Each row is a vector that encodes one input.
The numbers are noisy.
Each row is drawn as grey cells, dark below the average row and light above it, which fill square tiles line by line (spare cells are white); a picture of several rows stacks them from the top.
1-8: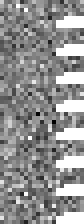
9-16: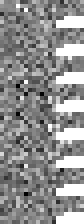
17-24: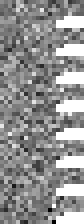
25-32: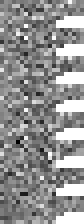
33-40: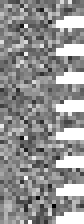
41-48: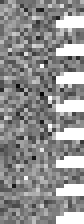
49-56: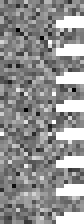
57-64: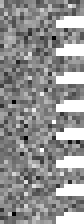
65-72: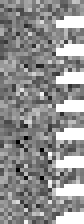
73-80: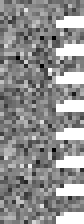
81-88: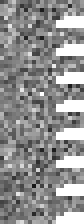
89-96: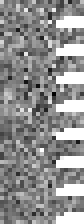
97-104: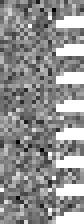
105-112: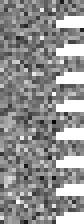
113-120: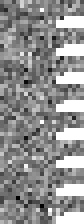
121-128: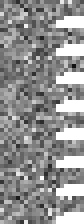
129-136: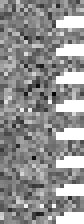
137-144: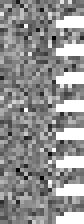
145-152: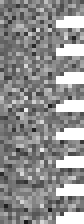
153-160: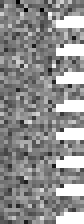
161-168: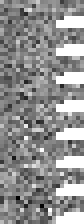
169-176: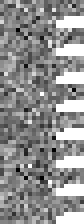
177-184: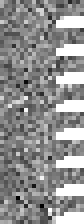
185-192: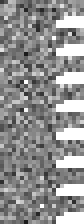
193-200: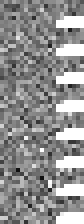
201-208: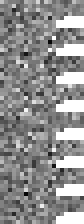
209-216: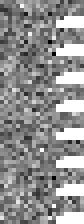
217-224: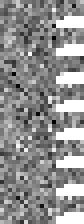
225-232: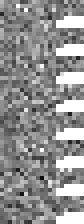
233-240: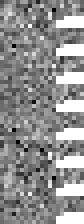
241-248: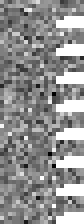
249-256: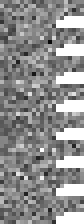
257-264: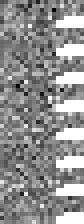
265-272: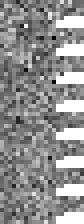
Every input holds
either a point on a 19-point circle and one of 5 labels, or a point on a 19-point line.
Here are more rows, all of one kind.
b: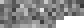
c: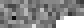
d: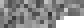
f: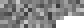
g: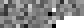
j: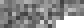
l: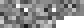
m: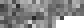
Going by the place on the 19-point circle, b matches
c and d.
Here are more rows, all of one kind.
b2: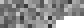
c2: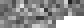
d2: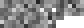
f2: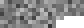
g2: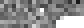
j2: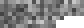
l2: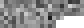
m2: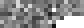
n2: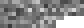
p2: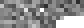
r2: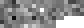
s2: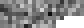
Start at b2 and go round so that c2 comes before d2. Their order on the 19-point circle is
b2, f2, r2, l2, p2, g2, c2, m2, d2, s2, n2, j2.
